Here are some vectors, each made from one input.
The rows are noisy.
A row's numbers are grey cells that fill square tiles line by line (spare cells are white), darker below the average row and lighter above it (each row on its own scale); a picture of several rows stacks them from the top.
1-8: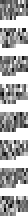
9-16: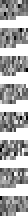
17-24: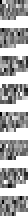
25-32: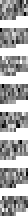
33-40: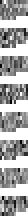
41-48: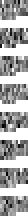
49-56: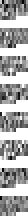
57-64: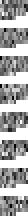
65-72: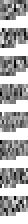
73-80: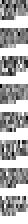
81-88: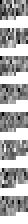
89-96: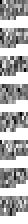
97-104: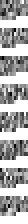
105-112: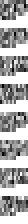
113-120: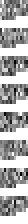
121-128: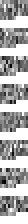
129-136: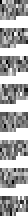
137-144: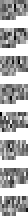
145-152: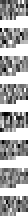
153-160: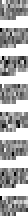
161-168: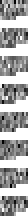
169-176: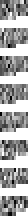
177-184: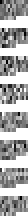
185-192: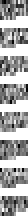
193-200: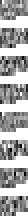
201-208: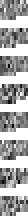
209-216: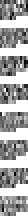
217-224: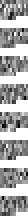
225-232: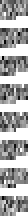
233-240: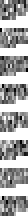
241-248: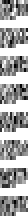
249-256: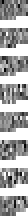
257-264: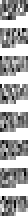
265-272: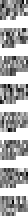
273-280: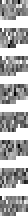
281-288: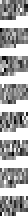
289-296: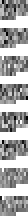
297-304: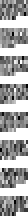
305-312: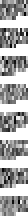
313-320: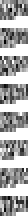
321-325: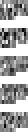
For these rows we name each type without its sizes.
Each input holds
either two labels, or a list of points on a line.
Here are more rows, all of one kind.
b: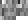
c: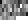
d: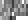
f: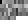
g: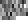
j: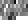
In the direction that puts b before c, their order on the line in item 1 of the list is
f, b, c, g, d, j.
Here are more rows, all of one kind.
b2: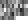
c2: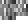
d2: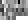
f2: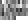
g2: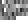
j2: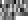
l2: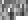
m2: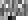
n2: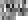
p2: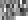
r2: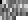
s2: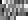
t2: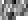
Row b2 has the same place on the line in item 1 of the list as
n2 and p2.
